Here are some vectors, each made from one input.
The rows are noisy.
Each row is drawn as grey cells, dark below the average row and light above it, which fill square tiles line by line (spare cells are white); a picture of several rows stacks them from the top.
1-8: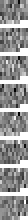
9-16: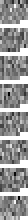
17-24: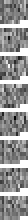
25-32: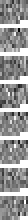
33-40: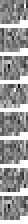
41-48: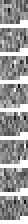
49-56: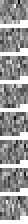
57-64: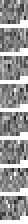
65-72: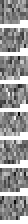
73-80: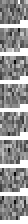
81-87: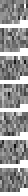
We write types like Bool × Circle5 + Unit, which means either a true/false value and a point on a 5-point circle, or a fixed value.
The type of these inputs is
Bool × (Line5 + Line6).
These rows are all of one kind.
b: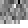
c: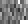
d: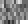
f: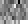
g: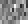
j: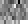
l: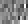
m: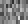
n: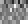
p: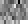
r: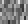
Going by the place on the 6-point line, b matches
f, j and p.
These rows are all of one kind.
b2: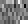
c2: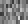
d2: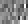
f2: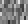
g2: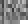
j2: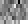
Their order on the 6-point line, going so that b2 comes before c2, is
b2, f2, d2, g2, c2, j2.
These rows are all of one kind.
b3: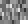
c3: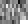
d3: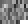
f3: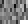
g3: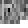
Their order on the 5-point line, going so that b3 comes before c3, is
g3, d3, f3, b3, c3.
